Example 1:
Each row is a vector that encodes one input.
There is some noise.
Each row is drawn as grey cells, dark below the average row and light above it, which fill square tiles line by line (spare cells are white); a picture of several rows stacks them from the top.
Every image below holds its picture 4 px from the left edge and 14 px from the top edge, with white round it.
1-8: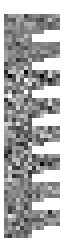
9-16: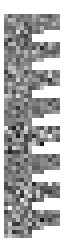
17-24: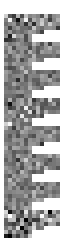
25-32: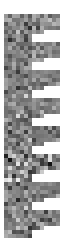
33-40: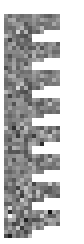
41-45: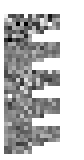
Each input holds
a point on a 9-point line.
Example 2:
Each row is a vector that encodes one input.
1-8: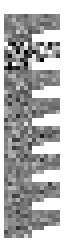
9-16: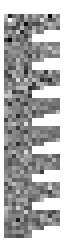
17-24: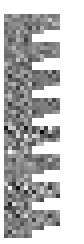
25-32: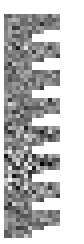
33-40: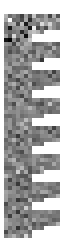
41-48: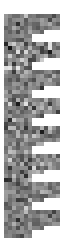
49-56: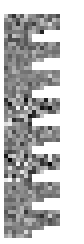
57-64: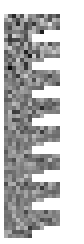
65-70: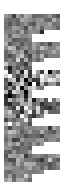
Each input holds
a point on a 9-point line.
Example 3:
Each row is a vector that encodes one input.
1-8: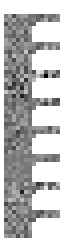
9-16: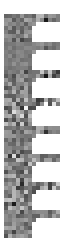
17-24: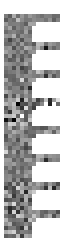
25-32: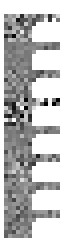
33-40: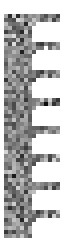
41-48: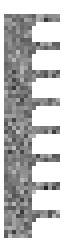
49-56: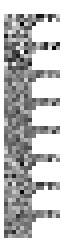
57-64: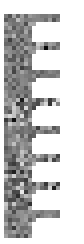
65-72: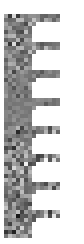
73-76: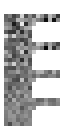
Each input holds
a node of a 10-node tree.
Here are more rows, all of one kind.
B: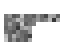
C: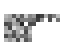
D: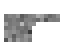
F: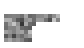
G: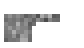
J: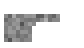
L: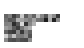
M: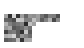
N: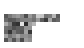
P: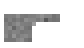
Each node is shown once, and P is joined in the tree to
D, F, G, J and L.
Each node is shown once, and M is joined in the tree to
J.
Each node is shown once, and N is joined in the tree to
D.
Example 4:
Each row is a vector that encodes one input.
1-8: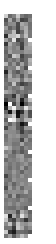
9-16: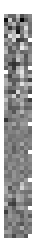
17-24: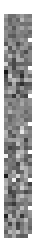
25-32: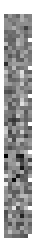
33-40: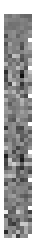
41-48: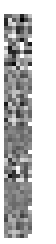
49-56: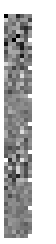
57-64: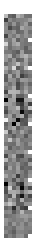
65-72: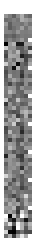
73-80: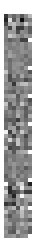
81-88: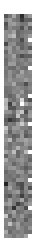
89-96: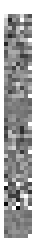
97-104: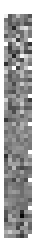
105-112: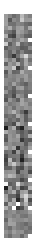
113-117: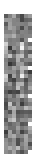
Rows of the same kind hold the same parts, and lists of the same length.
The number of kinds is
2.
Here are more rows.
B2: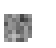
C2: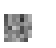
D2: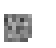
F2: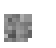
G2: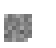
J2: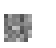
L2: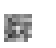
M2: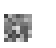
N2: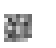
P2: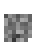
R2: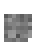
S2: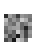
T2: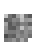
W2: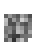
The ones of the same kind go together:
B2, D2, F2, G2, N2, P2, R2, S2, T2, W2
C2, J2, L2, M2

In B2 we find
four true/false values.
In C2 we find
a fixed value.
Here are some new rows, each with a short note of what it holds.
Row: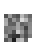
four true/false values
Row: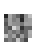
a fixed value
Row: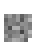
a fixed value
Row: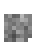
four true/false values
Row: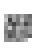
four true/false values
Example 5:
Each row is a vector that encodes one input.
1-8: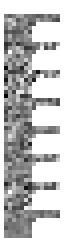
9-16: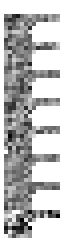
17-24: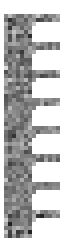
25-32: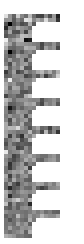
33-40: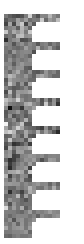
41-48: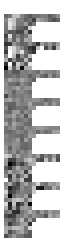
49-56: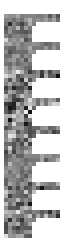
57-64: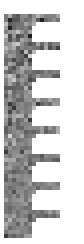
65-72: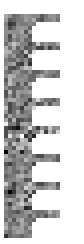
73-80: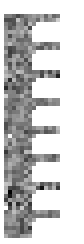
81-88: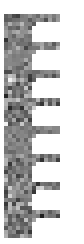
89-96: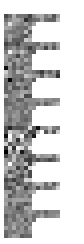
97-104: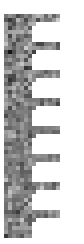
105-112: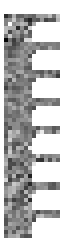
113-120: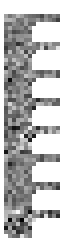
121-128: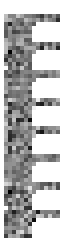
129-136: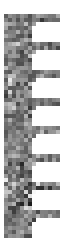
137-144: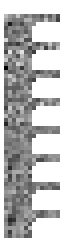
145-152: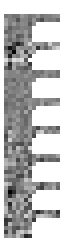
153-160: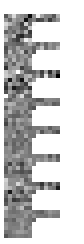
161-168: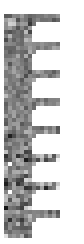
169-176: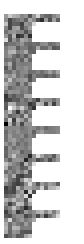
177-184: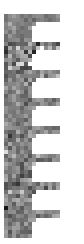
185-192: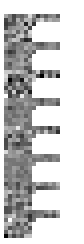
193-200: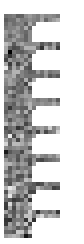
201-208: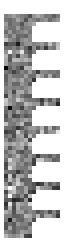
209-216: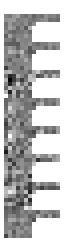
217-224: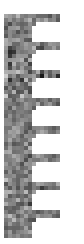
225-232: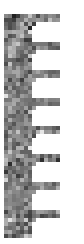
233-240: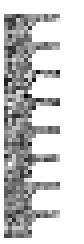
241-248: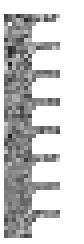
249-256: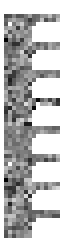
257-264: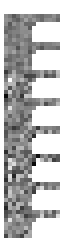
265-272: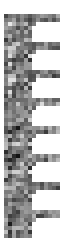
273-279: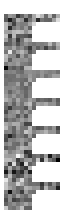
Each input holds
a point on a 7-point line.
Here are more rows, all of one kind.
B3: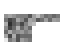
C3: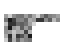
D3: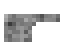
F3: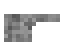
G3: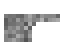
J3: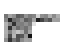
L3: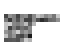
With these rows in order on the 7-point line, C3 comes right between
G3 and J3.
